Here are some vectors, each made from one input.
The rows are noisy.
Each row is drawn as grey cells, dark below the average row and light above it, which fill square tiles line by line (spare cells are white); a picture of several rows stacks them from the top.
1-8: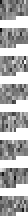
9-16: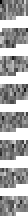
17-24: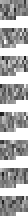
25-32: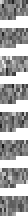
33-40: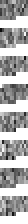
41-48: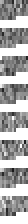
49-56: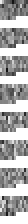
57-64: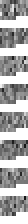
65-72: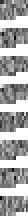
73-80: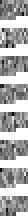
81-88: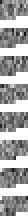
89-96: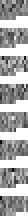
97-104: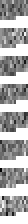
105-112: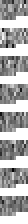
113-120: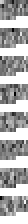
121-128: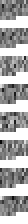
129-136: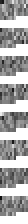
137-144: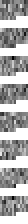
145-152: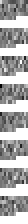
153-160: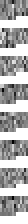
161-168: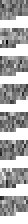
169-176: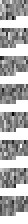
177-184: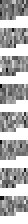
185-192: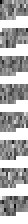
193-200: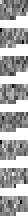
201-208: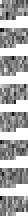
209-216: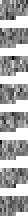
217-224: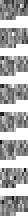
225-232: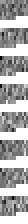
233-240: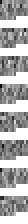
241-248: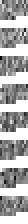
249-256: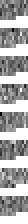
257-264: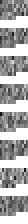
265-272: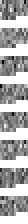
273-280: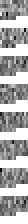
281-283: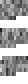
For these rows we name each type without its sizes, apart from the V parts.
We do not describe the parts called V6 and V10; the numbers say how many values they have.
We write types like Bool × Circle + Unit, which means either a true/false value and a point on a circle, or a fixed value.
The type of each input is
(Bool × V10 + V6) × Circle.
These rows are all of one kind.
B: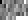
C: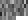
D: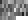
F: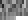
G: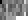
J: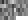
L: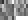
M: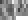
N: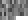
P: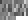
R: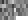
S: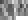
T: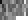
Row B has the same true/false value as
F, G and N.
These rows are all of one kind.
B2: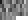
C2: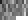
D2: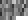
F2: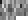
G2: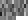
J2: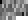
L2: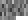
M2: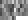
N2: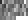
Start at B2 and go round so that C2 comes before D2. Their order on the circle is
B2, C2, N2, J2, F2, M2, D2, G2, L2.
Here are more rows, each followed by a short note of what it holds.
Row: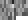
a point on a circle and a value of V6
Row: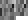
a point on a circle, a true/false value and a value of V10
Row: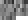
a point on a circle and a value of V6
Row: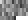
a point on a circle and a value of V6
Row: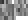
a point on a circle, a true/false value and a value of V10
